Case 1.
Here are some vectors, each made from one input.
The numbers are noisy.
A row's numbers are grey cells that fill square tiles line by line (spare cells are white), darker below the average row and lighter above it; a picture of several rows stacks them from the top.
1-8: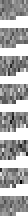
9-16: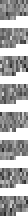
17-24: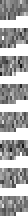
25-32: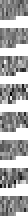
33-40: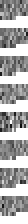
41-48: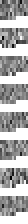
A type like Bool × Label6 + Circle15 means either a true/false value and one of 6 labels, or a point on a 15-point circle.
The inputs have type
Line7 + Tree7.
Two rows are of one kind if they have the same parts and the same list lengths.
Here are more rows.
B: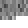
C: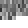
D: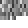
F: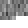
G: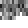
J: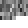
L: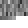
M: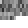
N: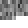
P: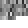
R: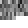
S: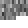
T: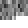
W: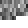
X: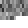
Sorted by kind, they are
B, C, F, G, J, L, M, N, P, R, T, X
D, S, W

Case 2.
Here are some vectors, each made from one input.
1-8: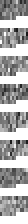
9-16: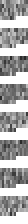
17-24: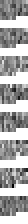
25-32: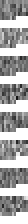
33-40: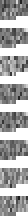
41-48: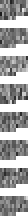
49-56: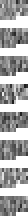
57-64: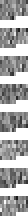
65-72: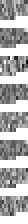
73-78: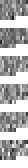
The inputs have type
Line11 + Tree10.
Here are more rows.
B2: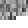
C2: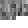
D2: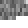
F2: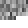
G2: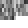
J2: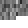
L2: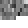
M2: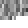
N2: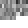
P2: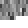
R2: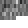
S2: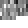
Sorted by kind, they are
B2, F2, G2, M2, N2, P2, S2
C2, D2, J2, L2, R2

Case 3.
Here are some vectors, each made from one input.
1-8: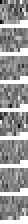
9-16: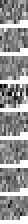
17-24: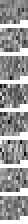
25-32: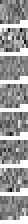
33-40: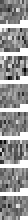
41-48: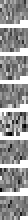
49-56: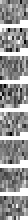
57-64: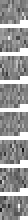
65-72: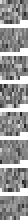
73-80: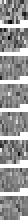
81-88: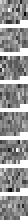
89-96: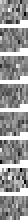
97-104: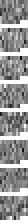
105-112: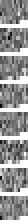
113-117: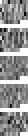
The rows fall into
2 kinds.
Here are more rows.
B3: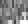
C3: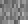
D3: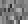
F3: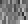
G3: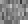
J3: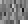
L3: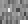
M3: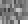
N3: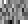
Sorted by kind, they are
B3, C3, G3, L3
D3, F3, J3, M3, N3

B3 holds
a node of a 9-node tree.
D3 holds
a node of a 9-node tree and three true/false values.
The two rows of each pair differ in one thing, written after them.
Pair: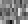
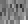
the node of the tree
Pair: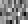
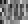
one of the three true/false values
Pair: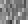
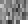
the node of the tree
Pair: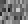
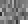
the node of the tree
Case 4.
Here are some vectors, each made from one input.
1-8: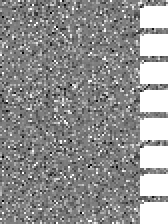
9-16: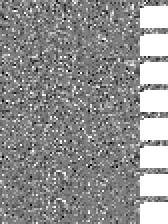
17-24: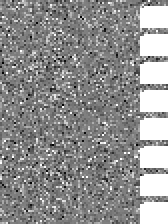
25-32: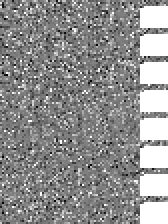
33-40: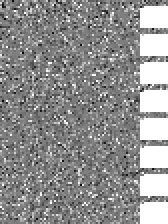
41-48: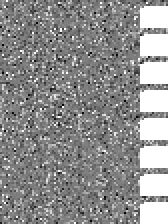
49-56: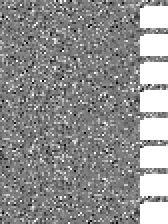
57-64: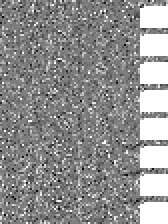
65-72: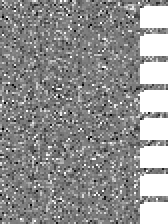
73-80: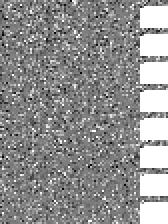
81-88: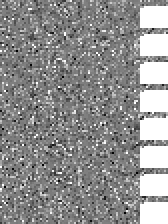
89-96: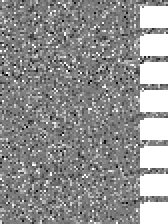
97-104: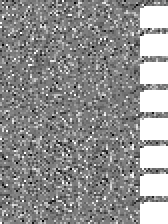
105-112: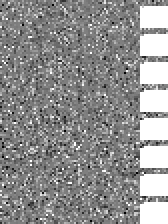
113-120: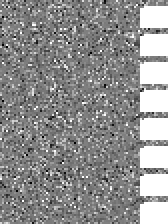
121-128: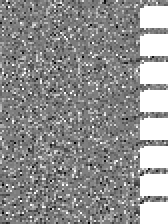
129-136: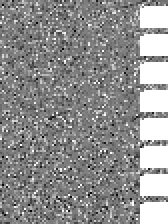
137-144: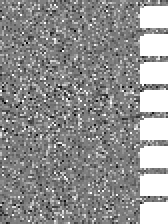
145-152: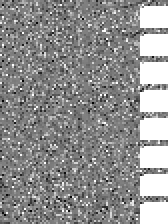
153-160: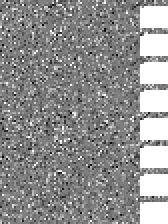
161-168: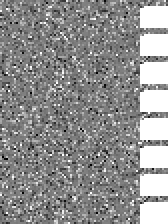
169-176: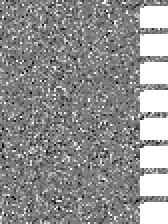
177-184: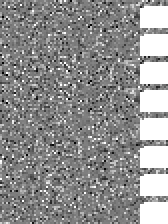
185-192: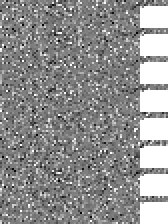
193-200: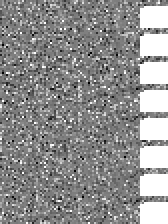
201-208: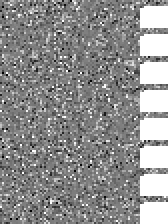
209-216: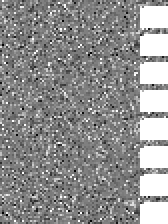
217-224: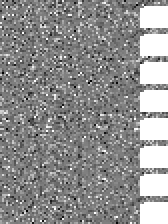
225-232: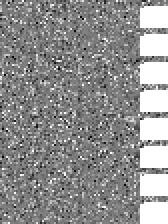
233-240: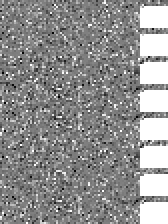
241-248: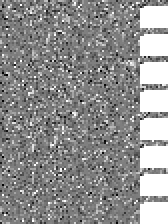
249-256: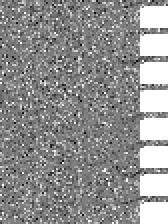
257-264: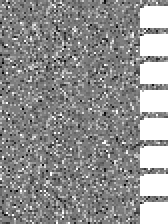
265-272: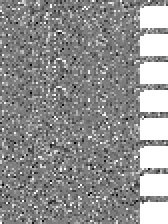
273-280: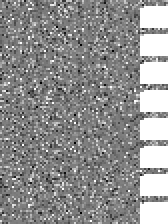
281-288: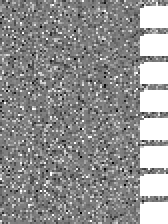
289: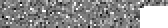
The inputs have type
Circle14 × Line9.
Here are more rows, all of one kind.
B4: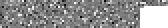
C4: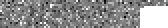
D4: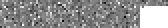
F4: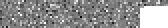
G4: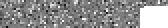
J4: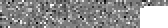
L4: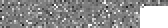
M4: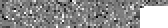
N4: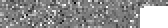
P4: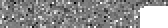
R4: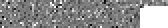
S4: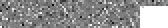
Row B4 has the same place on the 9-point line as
G4 and R4.
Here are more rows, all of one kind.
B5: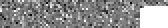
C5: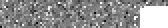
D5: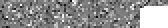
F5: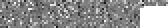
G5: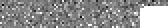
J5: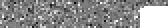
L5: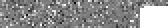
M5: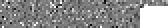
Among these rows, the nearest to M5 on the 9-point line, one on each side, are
B5 and F5.
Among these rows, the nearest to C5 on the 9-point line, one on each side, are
F5 and G5.
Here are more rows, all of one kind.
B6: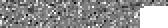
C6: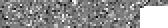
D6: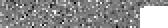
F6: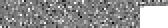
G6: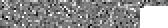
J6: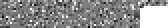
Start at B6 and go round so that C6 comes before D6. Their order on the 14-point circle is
B6, C6, F6, J6, D6, G6.
